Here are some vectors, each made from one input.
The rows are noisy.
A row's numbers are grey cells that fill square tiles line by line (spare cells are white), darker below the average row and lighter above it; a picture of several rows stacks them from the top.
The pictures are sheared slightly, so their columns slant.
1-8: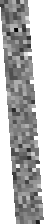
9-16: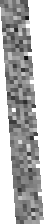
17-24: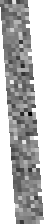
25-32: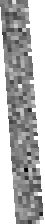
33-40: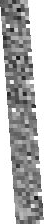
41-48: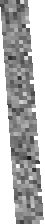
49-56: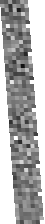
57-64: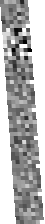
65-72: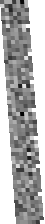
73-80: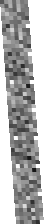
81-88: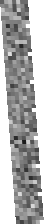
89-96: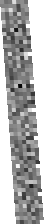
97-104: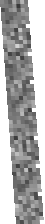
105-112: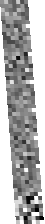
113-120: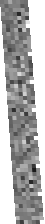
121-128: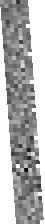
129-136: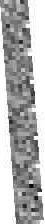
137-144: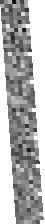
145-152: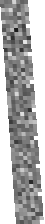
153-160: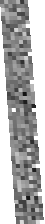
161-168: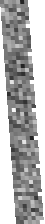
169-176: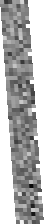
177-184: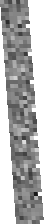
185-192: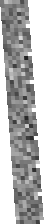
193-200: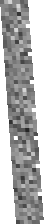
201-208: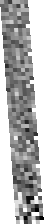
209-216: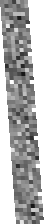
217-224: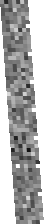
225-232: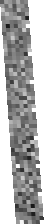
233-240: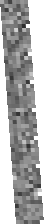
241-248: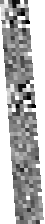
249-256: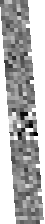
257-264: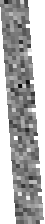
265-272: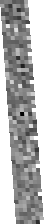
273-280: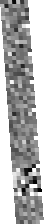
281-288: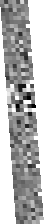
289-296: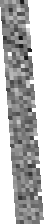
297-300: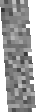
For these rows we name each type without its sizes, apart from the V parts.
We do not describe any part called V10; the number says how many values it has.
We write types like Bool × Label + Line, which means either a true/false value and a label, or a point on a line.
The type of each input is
List(Bool × (Line + V10)).
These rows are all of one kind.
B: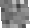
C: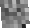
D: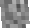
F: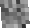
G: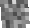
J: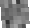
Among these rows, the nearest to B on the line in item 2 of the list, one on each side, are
D and F.
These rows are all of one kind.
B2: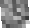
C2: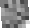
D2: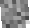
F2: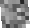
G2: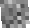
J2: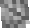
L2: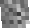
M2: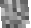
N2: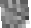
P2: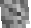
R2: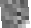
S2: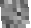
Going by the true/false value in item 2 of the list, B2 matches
F2, R2 and S2.
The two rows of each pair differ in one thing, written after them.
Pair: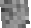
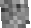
the true/false value in item 2 of the list
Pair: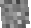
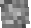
the value of V10 in item 1 of the list
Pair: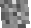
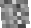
the true/false value in item 1 of the list
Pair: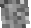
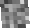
the value of V10 in item 2 of the list
